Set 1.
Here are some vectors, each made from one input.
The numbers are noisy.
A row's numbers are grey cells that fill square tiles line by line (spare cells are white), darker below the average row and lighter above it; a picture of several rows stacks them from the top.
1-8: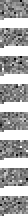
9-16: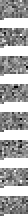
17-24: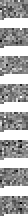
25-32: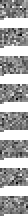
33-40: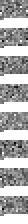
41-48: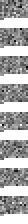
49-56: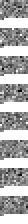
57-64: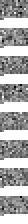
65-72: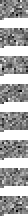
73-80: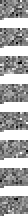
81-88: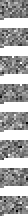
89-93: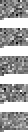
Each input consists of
a node of a 10-node tree, together with either a point on a 9-point circle, or a fixed value.
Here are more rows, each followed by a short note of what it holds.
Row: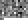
a node of a 10-node tree
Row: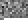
a node of a 10-node tree
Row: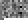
a node of a 10-node tree
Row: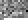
a point on a 9-point circle and a node of a 10-node tree
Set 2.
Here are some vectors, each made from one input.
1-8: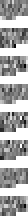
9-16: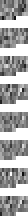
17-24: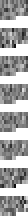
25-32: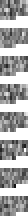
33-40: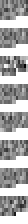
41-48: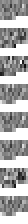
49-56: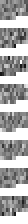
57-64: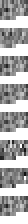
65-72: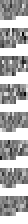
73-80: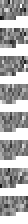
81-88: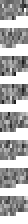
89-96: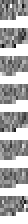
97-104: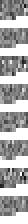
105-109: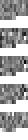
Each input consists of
a point on a 12-point line, together with either a fixed value, or three true/false values.
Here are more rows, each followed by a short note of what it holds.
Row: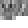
a point on a 12-point line
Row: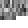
a point on a 12-point line and three true/false values
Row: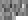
a point on a 12-point line
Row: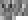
a point on a 12-point line
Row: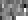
a point on a 12-point line and three true/false values
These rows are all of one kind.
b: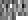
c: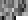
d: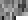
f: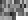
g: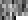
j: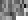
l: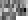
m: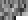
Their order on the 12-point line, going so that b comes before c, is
b, g, d, c, m, l, j, f.
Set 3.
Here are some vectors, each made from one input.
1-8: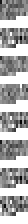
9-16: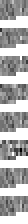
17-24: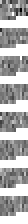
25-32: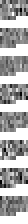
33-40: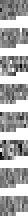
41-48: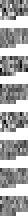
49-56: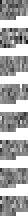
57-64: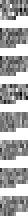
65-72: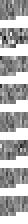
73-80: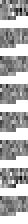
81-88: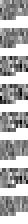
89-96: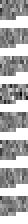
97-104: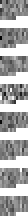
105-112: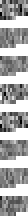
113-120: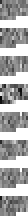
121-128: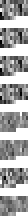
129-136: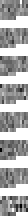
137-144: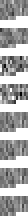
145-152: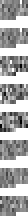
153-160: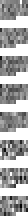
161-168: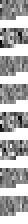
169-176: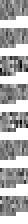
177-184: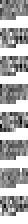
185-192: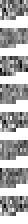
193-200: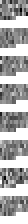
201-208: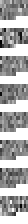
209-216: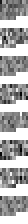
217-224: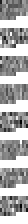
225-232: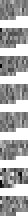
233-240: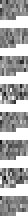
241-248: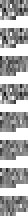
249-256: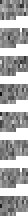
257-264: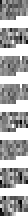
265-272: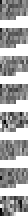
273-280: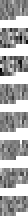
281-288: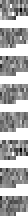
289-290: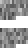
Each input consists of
either one of 12 labels, or a point on a 7-point line.
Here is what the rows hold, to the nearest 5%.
About 70% of them hold one of 12 labels. The rest hold a point on a 7-point line.
